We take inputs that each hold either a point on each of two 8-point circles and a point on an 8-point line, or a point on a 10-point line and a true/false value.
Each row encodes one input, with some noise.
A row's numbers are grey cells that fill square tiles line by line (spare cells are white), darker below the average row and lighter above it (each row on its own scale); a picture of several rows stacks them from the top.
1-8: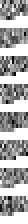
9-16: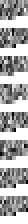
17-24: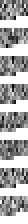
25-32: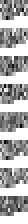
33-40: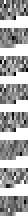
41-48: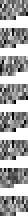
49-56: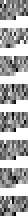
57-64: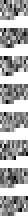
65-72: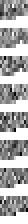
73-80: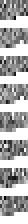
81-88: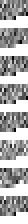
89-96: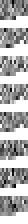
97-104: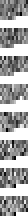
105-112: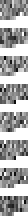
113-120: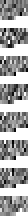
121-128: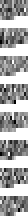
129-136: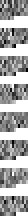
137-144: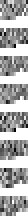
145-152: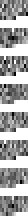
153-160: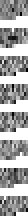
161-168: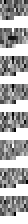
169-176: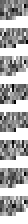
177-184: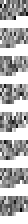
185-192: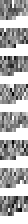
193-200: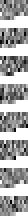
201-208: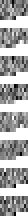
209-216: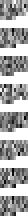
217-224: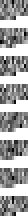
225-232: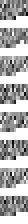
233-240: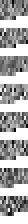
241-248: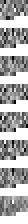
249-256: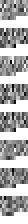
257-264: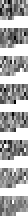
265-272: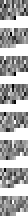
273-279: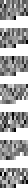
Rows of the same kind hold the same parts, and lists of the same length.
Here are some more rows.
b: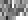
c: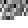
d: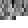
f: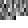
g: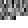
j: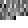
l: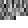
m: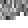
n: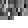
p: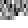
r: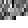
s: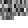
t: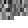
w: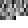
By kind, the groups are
b, c, m, n, p, s, t
d, f, g, j, l, r, w

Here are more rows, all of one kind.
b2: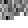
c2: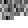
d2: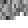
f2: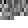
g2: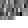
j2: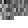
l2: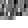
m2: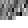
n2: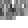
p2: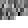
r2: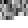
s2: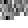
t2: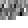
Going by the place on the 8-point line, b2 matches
c2 and s2.
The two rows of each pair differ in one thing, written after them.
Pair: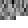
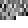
the place on the 10-point line
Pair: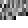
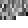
the true/false value
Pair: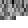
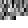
the true/false value
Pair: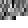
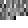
the place on the 10-point line
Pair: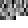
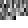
the true/false value
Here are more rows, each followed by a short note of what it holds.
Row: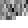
a point on each of two 8-point circles and a point on an 8-point line
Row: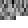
a point on a 10-point line and a true/false value
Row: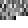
a point on a 10-point line and a true/false value
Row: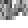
a point on each of two 8-point circles and a point on an 8-point line
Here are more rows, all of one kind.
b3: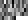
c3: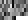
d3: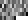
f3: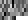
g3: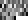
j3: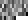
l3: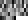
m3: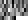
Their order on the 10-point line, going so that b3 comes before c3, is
j3, d3, g3, l3, b3, m3, f3, c3.
